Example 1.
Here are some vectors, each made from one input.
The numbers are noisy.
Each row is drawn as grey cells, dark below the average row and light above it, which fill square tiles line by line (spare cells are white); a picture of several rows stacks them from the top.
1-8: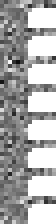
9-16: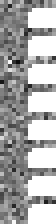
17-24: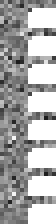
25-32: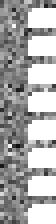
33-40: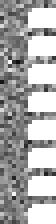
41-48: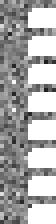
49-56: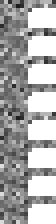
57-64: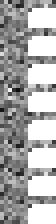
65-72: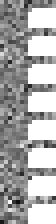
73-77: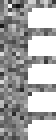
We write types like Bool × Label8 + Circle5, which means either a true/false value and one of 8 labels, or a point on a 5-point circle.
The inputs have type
Line11.
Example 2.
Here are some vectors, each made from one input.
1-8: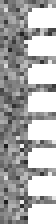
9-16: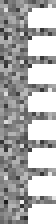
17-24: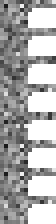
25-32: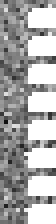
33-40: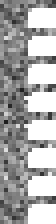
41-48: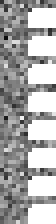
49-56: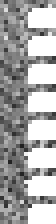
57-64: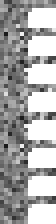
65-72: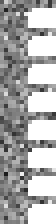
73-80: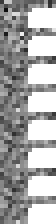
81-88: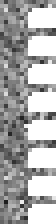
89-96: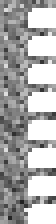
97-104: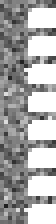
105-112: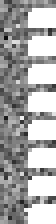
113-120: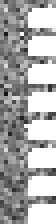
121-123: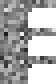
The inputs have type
Circle9.
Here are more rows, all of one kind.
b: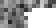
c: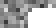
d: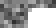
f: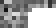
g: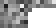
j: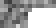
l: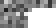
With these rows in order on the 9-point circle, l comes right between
b and f.
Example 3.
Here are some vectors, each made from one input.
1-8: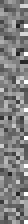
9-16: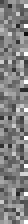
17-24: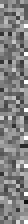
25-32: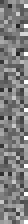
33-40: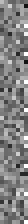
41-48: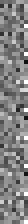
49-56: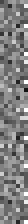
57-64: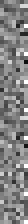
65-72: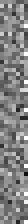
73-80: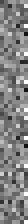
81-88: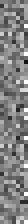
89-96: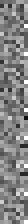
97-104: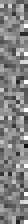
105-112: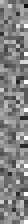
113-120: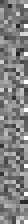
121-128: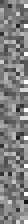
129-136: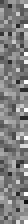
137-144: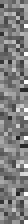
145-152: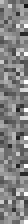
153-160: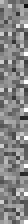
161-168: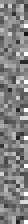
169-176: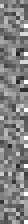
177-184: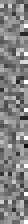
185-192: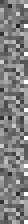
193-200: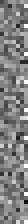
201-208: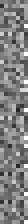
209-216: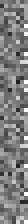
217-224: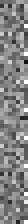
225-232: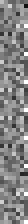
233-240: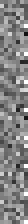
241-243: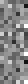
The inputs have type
Bool × Bool × Bool.
